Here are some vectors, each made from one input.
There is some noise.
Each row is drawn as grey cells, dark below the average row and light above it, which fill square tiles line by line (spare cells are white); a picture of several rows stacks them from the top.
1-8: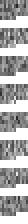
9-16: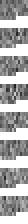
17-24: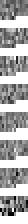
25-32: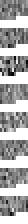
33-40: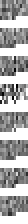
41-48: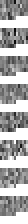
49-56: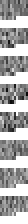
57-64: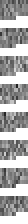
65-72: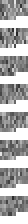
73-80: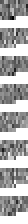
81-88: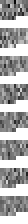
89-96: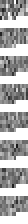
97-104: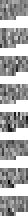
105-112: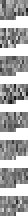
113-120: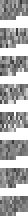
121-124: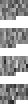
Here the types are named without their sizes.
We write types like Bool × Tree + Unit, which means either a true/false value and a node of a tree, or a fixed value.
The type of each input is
(Label + Line) × Tree.
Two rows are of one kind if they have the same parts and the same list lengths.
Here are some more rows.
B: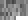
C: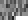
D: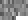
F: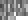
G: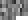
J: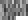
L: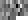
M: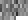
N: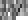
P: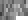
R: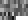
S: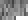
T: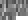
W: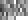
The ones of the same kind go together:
B, C, D, F, G, P, R, S, T, W
J, L, M, N

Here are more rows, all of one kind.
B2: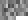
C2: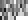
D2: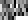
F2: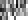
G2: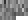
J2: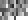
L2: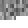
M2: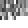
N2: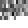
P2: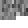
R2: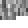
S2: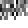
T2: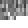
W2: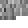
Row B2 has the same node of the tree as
D2, J2, P2 and T2.
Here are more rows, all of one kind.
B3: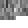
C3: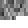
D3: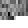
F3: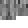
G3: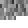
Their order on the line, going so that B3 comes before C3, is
B3, G3, C3, D3, F3.
